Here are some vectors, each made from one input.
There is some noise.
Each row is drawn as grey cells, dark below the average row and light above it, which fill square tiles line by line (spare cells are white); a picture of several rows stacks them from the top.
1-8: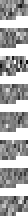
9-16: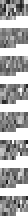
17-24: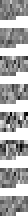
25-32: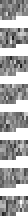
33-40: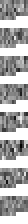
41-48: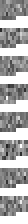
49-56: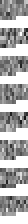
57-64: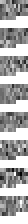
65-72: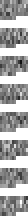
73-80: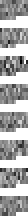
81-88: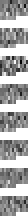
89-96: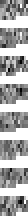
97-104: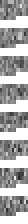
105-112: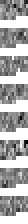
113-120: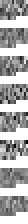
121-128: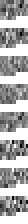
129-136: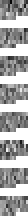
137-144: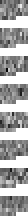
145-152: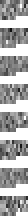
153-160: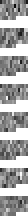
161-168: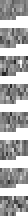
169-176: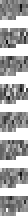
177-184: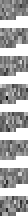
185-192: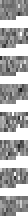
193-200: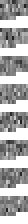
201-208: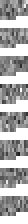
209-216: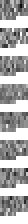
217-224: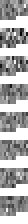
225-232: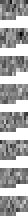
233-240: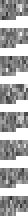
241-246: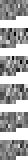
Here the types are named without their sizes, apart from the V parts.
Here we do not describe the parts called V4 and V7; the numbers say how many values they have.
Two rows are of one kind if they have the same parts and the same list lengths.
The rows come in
2 kinds.
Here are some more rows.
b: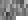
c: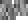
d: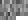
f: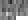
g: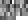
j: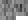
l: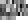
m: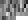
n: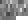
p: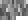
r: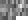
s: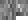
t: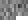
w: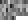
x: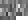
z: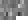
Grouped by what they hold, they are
b, d, l, n, p, r, s, w, x, z
c, f, g, j, m, t

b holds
a point on a line, five true/false values, a value of V4 and a value of V7.
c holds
a point on each of two lines and five true/false values.
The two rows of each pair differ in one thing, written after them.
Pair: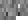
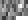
one of the five true/false values
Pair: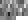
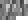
the place on the line
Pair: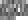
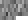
the value of V4
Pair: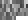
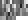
one of the five true/false values
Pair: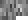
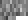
the value of V7
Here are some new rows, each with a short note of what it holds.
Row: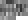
a point on each of two lines and five true/false values
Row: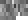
a point on each of two lines and five true/false values
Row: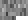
a point on a line, five true/false values, a value of V4 and a value of V7
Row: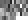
a point on each of two lines and five true/false values
